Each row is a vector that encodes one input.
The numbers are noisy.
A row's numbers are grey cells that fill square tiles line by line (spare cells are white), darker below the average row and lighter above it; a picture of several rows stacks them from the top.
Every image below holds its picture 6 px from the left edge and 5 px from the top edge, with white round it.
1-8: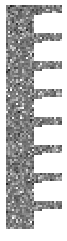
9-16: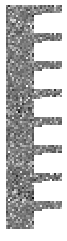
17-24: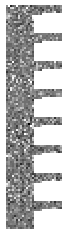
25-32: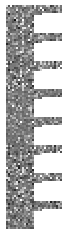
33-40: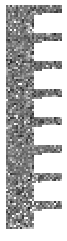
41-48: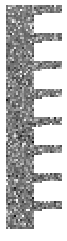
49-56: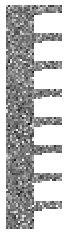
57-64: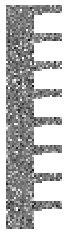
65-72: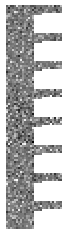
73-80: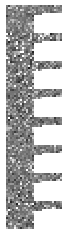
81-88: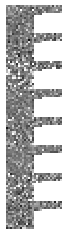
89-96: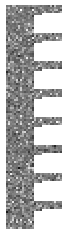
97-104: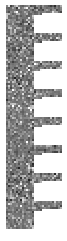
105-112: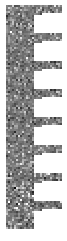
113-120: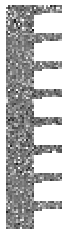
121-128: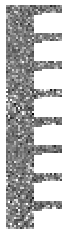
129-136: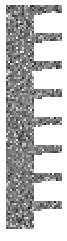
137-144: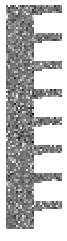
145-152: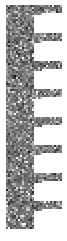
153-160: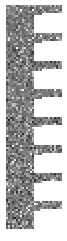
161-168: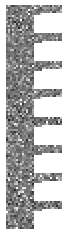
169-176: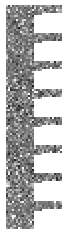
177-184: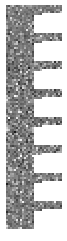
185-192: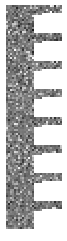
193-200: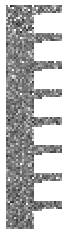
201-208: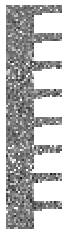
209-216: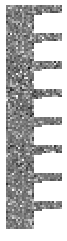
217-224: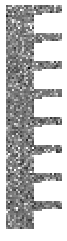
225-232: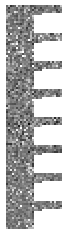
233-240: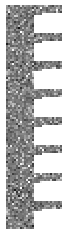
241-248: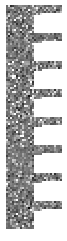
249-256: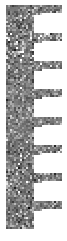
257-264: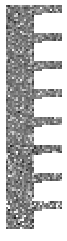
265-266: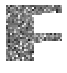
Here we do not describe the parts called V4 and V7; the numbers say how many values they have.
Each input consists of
either a node of an 8-node tree, or a value of V4 and a value of V7, or a list of up to two points on a 6-point line.
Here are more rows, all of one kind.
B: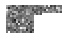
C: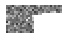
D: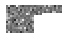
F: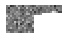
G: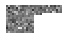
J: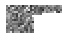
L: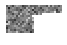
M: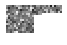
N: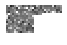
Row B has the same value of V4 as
D, F and G.
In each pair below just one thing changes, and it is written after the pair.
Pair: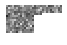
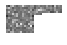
the place on the 6-point line in item 2 of the list
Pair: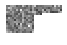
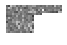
the place on the 6-point line in item 2 of the list
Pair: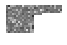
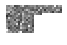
the place on the 6-point line in item 1 of the list
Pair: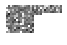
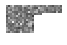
the place on the 6-point line in item 1 of the list
